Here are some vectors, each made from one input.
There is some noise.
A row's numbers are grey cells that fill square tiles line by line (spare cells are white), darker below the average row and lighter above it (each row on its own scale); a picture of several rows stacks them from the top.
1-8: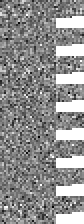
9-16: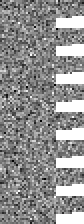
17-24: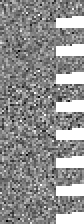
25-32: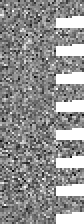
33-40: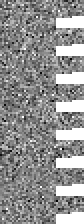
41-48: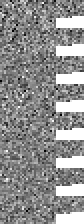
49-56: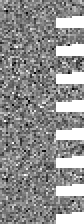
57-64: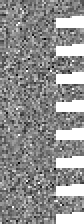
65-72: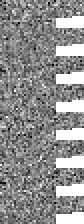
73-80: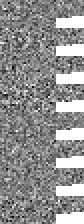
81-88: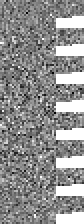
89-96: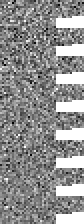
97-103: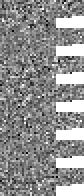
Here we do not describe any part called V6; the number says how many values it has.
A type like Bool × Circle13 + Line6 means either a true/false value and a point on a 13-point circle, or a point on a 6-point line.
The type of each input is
Tree7 × (Tree7 + V6).
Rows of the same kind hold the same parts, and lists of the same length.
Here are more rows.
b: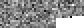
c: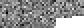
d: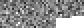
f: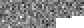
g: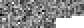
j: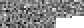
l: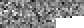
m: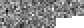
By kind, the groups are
b, d, f, g, l
c, j, m

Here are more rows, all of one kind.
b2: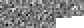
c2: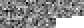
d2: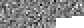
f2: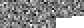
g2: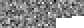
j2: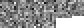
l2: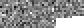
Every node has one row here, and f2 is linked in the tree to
j2.
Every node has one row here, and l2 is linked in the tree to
c2.
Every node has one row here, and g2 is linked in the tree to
b2, c2 and j2.
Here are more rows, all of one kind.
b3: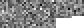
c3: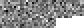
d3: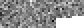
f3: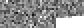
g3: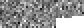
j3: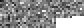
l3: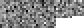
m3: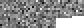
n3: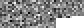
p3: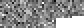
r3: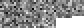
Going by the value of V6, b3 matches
l3 and m3.
